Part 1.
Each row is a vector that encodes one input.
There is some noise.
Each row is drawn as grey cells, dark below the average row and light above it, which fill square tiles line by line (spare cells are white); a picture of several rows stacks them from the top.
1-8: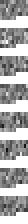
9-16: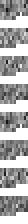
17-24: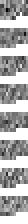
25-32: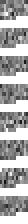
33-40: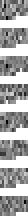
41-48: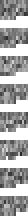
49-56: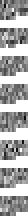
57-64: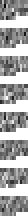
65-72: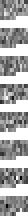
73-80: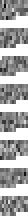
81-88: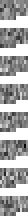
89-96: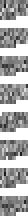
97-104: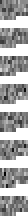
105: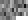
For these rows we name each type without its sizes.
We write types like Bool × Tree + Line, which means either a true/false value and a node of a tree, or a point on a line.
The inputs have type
Bool × Bool × Bool × Bool + Label.
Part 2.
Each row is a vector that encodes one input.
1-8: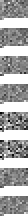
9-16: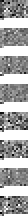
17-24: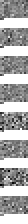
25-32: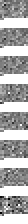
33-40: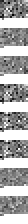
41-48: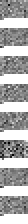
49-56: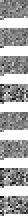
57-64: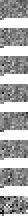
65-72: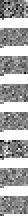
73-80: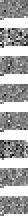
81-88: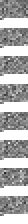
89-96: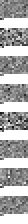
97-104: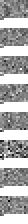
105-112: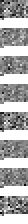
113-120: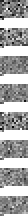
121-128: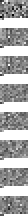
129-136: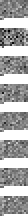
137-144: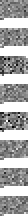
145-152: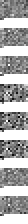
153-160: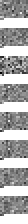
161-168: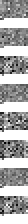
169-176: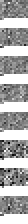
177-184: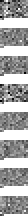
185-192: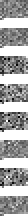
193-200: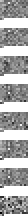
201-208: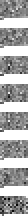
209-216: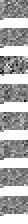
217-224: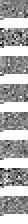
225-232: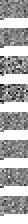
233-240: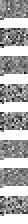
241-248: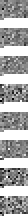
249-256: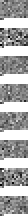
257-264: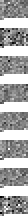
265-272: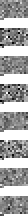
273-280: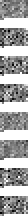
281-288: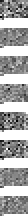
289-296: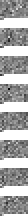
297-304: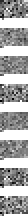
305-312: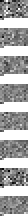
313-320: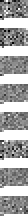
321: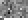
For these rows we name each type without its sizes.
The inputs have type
Line + Tree.
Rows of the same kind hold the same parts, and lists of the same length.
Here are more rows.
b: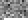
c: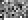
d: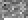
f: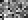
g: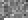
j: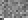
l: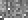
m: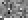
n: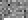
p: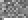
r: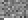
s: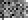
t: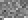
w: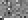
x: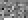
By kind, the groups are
b, d, g, j, l, m, n, p, r, t, w, x
c, f, s

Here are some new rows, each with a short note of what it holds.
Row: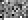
a point on a line
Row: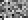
a point on a line
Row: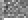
a node of a tree
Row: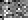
a point on a line
